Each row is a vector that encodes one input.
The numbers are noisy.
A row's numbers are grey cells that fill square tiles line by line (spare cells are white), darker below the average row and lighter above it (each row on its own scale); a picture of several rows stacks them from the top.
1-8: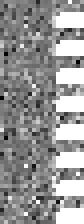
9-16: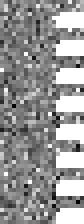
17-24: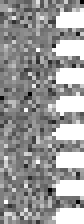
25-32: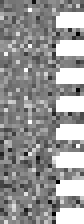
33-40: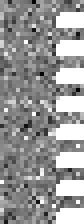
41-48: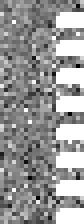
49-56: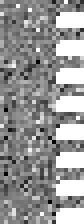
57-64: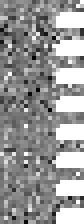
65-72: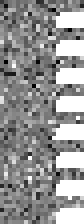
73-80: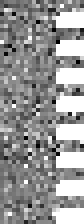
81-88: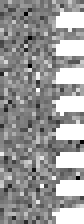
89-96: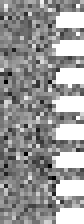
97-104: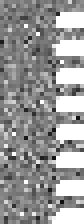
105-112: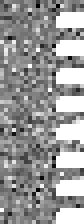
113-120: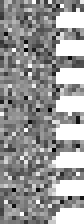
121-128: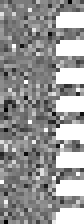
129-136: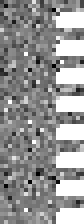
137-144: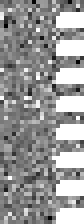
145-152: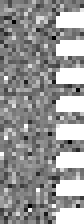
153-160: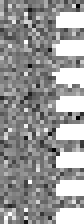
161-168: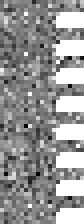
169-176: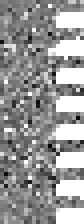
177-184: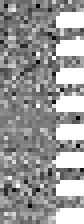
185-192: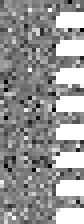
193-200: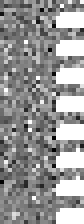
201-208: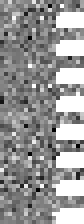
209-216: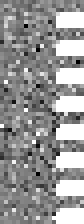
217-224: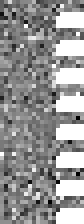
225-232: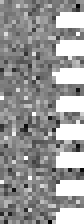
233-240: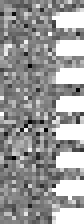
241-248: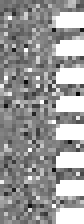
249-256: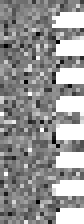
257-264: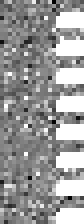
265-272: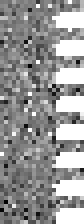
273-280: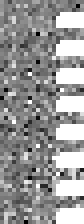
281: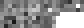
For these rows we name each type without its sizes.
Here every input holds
a point on a line and a node of each of three trees.
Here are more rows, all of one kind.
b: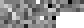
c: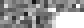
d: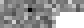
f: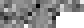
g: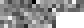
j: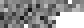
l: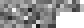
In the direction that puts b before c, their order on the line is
g, f, b, l, j, d, c.
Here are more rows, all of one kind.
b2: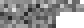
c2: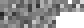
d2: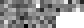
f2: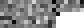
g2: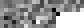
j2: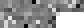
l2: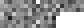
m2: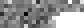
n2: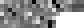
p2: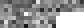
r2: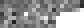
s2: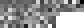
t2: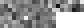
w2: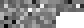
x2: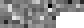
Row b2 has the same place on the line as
d2, n2, p2 and x2.
